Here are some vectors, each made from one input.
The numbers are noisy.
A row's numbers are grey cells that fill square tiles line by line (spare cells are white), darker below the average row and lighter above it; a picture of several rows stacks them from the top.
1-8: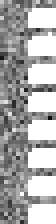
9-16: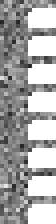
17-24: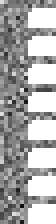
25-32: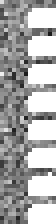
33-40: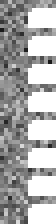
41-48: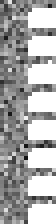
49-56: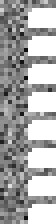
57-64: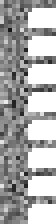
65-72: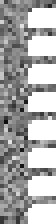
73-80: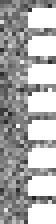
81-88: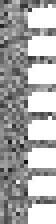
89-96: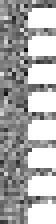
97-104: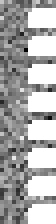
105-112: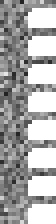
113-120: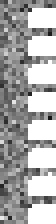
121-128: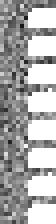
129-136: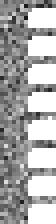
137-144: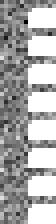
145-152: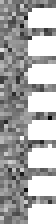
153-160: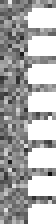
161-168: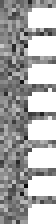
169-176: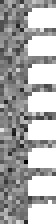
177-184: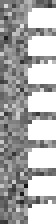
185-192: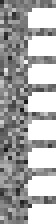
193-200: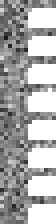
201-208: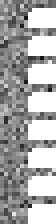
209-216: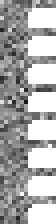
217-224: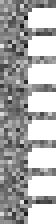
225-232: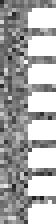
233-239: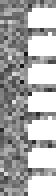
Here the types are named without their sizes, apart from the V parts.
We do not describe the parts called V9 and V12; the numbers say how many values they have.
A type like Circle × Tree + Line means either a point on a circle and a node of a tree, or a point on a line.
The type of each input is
Bool × Label + V9 × V12.
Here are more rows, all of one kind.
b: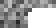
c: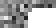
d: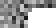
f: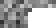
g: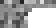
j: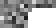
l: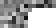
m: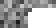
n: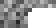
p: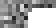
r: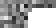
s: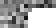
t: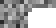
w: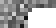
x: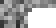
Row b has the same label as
f, m, n and w.
